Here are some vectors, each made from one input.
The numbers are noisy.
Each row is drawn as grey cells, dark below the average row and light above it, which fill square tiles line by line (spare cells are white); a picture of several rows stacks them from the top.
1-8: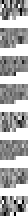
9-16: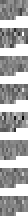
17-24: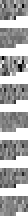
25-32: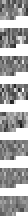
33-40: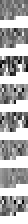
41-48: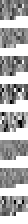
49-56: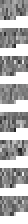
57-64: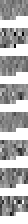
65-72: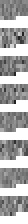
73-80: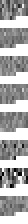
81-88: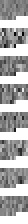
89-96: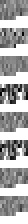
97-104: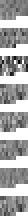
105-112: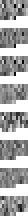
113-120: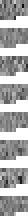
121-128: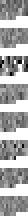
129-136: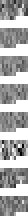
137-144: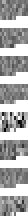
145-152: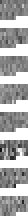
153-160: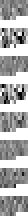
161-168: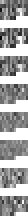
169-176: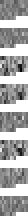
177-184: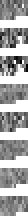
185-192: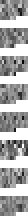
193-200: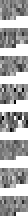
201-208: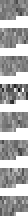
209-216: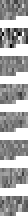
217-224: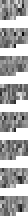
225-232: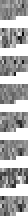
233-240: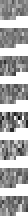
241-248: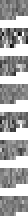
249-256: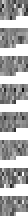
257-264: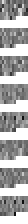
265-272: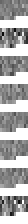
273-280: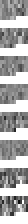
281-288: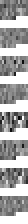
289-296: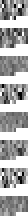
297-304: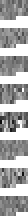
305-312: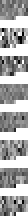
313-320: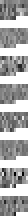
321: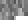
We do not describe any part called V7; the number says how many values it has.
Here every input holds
a list of up to three items, each a true/false value and a value of V7.
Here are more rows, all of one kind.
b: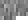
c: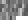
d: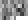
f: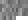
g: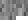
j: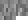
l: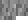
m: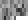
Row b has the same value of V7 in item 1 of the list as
j and l.
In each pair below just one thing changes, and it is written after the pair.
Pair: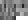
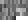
the value of V7 in item 1 of the list
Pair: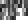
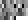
the true/false value in item 1 of the list
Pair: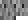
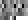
the value of V7 in item 1 of the list
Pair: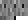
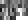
the value of V7 in item 1 of the list
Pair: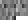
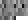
the value of V7 in item 1 of the list
